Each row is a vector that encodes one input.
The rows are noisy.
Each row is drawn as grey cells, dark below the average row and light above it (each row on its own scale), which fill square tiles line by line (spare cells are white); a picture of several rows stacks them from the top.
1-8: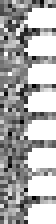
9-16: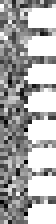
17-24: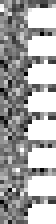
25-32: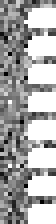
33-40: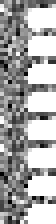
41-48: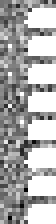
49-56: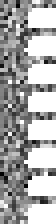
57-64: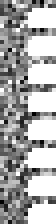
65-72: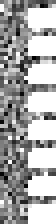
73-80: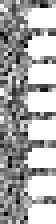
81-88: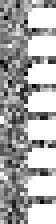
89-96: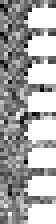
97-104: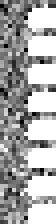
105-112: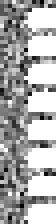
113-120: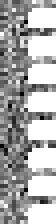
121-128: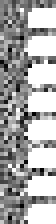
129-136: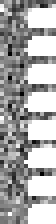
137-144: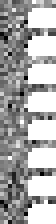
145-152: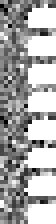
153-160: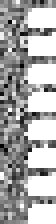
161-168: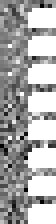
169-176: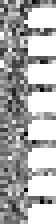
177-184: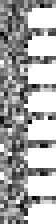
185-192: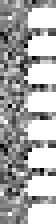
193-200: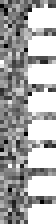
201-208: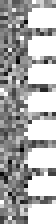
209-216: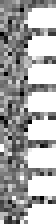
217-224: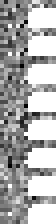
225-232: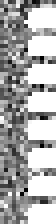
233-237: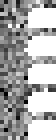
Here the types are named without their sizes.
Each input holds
either a fixed value, or a node of a tree, or four true/false values.
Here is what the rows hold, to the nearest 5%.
A few of them hold a fixed value. About 20% of them hold a node of a tree. The rest hold four true/false values.
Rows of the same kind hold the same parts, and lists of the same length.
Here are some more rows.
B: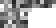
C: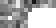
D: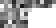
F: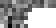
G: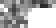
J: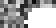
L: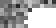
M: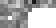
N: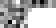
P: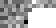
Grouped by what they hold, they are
B, C, D, F, G, J, M, N
L
P

